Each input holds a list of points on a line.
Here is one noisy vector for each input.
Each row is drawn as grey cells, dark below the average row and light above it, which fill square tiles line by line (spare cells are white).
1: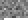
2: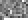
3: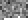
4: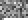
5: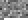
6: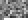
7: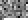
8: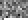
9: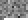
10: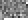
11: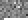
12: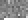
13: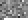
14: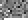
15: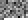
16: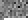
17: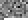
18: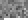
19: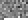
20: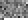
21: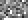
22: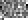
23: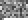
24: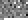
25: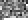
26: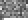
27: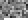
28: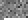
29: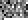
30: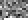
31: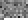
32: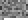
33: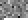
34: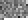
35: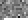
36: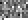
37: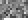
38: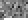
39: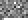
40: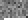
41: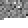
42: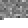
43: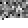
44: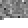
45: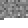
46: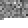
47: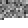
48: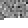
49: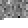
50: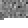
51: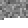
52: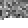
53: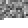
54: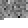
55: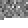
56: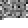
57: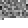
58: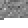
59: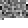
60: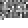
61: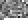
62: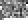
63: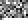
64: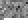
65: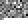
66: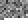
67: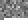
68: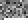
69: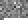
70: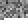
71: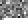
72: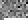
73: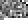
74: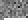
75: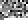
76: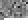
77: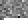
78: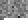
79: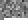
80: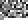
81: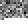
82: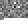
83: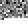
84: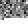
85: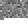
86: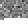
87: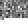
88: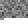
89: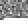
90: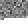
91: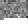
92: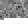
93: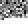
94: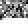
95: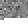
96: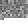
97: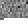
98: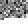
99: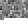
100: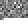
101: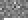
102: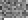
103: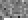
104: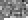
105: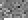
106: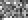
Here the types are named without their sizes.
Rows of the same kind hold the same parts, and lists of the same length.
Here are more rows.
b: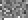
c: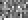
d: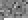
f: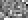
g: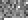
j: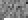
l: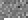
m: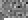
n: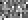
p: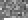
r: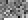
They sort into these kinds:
b, d, j, l, m
c, n
f, r
g, p

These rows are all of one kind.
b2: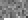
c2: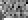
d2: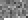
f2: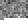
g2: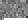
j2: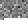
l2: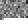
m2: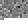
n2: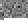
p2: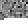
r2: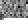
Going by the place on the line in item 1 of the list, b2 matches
d2, f2, g2 and l2.
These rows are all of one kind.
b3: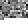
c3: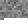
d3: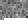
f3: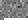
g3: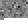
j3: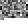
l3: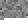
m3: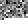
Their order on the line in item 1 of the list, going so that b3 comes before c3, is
d3, m3, f3, b3, c3, l3, g3, j3.
